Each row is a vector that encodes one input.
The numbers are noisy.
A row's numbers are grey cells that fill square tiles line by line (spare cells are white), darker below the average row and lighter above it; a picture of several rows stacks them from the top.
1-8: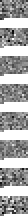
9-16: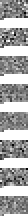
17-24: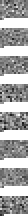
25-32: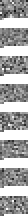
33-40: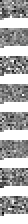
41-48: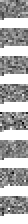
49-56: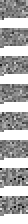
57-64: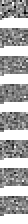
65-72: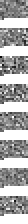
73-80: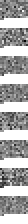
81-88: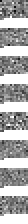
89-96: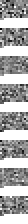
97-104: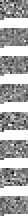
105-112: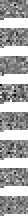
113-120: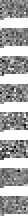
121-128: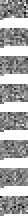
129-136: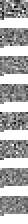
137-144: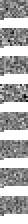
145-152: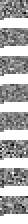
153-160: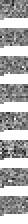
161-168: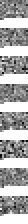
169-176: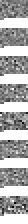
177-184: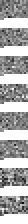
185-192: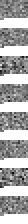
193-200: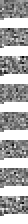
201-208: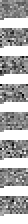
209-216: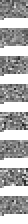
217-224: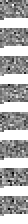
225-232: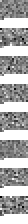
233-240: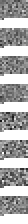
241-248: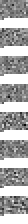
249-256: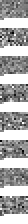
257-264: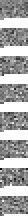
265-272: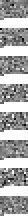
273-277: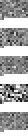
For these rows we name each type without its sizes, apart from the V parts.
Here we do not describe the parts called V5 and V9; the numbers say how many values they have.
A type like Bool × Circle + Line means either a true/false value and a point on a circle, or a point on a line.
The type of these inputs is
(Bool × Bool × Bool × Bool + Unit) × Tree × V5 + Label × V9.
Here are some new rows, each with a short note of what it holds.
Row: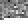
a node of a tree and a value of V5
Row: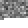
a node of a tree, four true/false values and a value of V5
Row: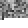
a node of a tree, four true/false values and a value of V5
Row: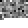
a label and a value of V9
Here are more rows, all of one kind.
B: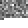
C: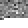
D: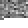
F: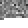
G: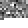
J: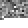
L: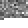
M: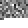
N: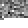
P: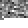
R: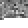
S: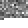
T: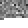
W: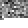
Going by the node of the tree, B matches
F, M, P and T.
